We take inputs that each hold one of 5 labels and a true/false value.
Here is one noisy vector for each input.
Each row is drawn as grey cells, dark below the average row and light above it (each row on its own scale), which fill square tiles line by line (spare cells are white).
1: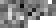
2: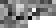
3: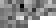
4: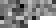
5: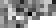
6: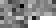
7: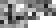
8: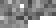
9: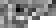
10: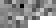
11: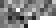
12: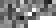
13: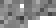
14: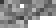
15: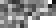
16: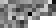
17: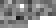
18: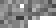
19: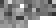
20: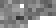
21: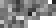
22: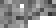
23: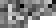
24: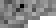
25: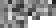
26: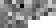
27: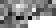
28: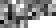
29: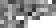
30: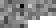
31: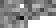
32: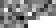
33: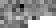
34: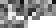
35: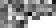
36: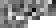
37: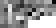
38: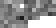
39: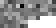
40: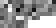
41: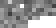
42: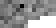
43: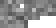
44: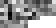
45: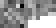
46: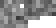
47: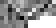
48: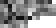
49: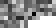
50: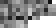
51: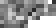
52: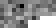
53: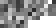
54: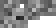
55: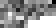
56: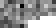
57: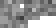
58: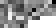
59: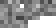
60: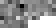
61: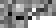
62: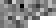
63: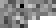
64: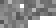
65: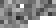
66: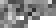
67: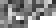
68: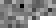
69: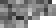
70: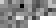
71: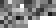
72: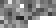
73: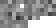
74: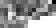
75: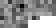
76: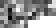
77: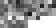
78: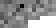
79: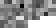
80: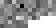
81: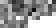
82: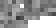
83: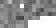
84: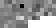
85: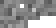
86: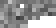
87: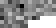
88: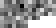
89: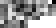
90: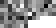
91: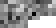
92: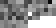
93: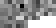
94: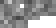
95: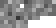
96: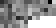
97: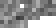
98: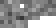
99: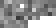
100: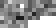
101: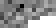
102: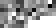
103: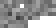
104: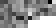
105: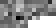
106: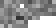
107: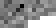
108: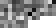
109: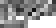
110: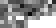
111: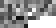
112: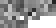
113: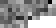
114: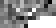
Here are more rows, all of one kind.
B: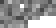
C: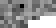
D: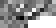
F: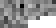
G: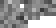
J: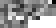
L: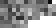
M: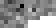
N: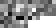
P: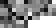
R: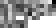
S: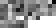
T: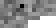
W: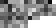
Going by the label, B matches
G, J, R and S.
